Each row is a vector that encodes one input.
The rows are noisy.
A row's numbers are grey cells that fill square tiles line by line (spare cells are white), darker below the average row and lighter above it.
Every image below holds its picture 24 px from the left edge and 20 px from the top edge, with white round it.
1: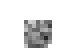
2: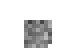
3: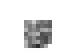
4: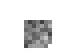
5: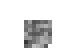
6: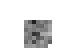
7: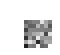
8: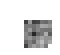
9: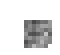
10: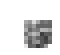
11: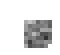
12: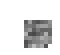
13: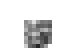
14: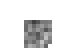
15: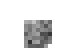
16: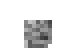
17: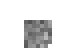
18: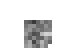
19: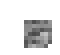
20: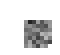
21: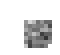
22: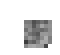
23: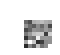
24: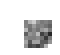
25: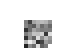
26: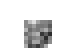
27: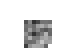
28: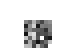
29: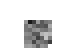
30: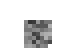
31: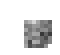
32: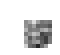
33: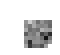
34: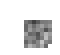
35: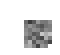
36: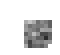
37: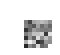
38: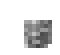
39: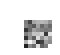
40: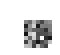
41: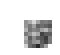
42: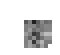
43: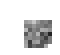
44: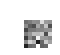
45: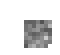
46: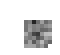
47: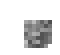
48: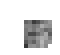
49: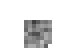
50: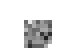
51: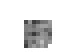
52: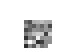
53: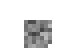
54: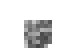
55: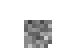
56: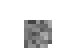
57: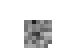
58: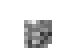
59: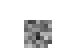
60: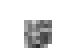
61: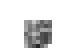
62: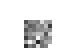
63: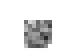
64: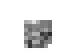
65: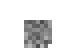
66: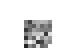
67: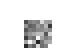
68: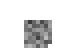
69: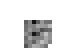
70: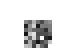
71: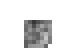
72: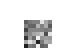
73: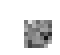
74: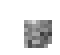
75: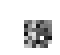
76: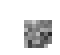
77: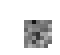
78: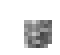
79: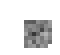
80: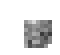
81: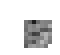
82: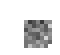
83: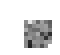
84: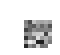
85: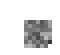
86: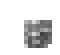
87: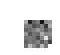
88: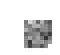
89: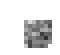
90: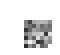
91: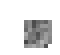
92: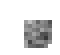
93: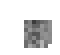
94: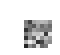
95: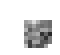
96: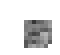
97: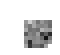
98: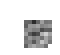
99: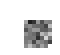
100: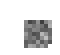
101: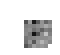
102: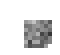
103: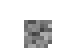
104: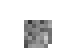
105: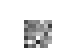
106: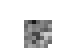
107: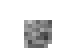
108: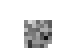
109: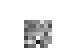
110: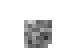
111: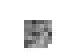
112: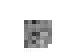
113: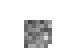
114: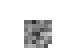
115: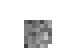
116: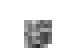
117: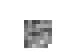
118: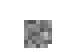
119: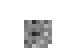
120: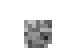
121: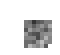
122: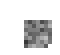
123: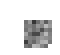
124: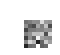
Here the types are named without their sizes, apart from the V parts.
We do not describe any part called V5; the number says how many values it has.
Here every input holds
a list of items, each a true/false value and a value of V5.
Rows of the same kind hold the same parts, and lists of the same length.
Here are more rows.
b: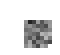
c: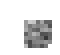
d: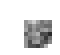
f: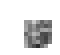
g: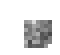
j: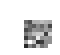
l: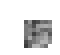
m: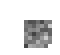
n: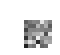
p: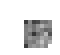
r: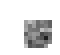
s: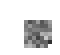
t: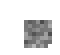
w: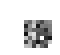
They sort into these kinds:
b, l, m, p, s, t
c, d, f, g, r
j, n
w

